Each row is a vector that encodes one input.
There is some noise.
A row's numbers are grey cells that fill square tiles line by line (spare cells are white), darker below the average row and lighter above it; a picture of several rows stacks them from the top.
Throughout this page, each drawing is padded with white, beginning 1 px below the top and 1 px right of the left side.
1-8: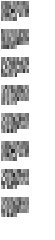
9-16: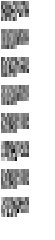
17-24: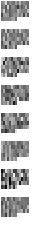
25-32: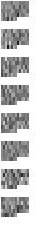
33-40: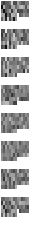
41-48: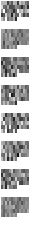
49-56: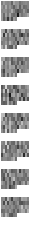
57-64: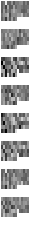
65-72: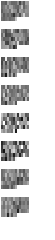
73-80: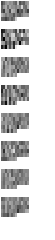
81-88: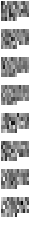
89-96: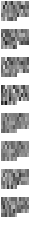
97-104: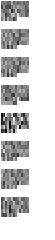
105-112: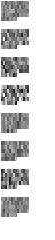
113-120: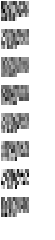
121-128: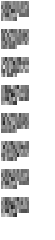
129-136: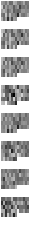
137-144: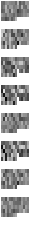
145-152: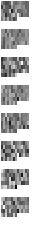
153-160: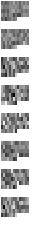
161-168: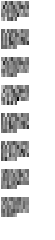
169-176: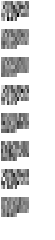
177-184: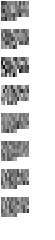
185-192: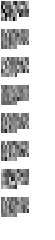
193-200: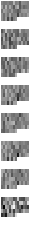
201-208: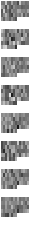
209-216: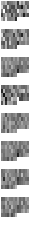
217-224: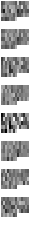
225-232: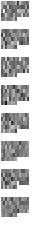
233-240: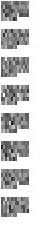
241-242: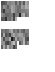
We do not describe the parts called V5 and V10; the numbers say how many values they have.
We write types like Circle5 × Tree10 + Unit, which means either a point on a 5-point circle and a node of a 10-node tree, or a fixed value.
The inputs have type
Bool × V10 + Tree11 × V5.
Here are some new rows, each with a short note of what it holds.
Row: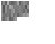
a node of an 11-node tree and a value of V5
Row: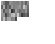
a true/false value and a value of V10
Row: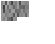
a node of an 11-node tree and a value of V5
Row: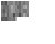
a node of an 11-node tree and a value of V5
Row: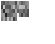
a true/false value and a value of V10
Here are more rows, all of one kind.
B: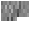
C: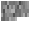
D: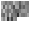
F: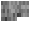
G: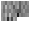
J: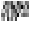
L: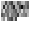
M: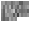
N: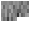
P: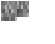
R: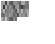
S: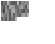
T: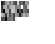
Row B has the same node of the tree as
L, P, R and T.
